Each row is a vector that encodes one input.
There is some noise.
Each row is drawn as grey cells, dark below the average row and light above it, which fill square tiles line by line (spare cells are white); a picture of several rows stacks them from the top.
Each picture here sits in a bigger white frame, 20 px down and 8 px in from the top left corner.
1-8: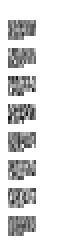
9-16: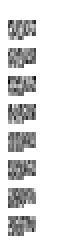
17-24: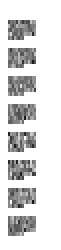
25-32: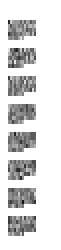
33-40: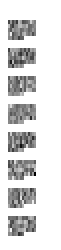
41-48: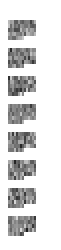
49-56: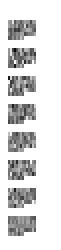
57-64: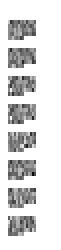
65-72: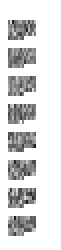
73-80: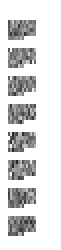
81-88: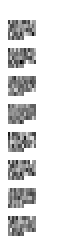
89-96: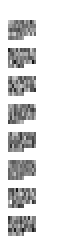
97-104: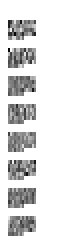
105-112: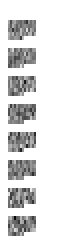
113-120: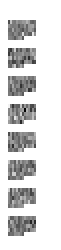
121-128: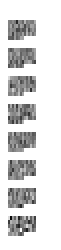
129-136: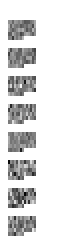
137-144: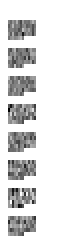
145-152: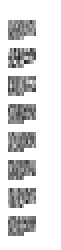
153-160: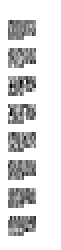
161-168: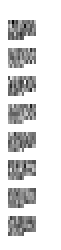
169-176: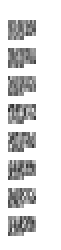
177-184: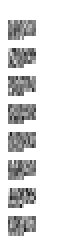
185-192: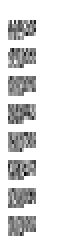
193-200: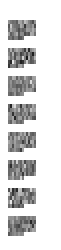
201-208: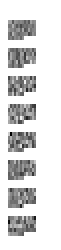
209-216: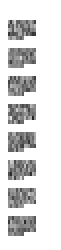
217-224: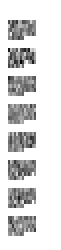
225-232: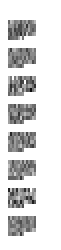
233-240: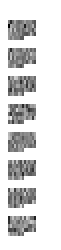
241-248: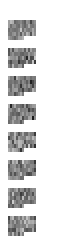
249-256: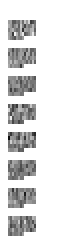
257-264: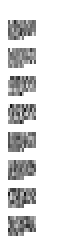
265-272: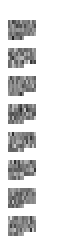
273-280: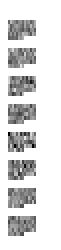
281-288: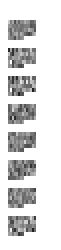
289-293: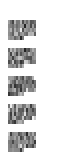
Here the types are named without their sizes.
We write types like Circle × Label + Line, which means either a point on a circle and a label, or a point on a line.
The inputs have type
Line × List(Label + Line).
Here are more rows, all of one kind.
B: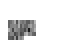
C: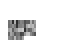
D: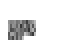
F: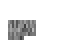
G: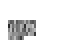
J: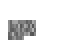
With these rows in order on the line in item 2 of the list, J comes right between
B and G.
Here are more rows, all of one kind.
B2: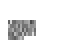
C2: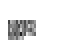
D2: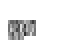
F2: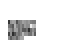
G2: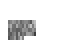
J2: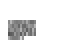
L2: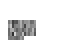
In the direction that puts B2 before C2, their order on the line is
F2, B2, L2, J2, D2, C2, G2.
